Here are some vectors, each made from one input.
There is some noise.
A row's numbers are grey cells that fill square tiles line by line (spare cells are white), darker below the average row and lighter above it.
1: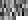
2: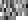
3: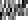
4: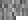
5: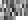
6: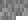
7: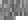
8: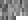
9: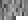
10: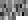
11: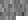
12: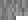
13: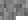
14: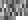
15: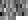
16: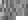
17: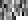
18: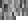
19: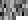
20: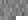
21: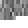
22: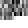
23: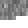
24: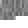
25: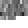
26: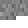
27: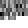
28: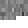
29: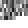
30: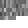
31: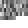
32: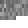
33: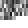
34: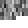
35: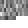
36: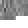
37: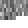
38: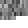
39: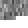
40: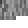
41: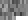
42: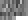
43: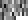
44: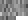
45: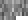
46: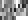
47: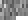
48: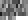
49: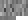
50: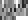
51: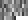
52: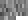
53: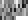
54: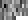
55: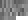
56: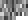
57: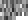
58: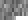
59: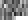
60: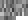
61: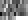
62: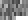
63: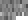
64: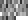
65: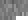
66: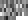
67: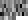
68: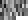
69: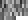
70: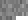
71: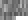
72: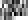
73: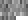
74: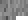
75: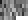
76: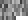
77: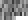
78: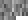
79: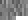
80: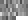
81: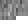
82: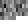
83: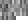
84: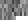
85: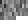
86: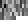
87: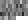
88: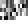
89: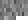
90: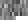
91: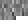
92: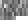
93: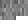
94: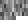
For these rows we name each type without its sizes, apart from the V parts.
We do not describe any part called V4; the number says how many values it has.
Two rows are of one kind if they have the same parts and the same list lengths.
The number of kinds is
2.
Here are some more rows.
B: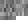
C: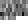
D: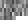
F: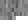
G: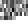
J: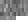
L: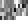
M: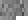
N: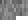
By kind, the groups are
B, C, D, F, G, J, M, N
L

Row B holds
a label, a true/false value and two values of V4.
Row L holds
a fixed value.
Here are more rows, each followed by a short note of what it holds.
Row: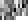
a fixed value
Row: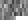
a label, a true/false value and two values of V4
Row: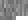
a label, a true/false value and two values of V4
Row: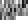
a fixed value
